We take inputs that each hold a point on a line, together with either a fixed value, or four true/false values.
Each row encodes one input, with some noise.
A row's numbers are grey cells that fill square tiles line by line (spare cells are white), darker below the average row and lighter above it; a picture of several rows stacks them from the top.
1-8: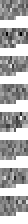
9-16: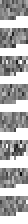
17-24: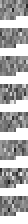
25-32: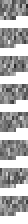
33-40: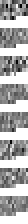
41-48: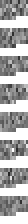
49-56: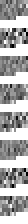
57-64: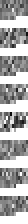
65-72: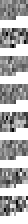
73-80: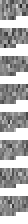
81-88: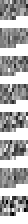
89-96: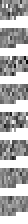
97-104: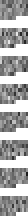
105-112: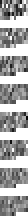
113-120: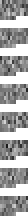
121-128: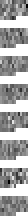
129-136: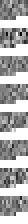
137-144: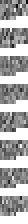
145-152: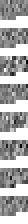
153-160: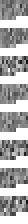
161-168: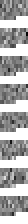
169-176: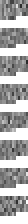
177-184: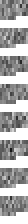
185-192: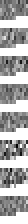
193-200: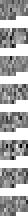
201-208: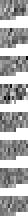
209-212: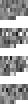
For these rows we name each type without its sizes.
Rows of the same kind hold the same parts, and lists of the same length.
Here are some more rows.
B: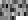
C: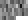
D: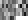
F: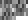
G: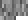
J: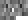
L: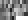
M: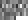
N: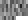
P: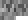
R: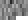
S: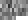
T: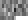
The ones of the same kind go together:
B, C, D, F, J, L, N, P, R, S, T
G, M

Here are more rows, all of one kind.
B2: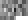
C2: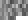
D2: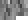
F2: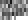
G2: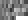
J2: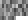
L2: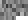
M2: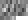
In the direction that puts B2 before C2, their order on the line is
B2, M2, J2, C2, F2, D2, G2, L2.
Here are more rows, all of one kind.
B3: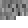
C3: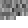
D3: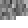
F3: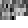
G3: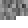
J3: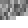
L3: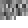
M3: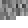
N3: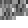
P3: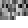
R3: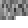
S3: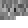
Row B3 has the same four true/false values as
C3 and P3.
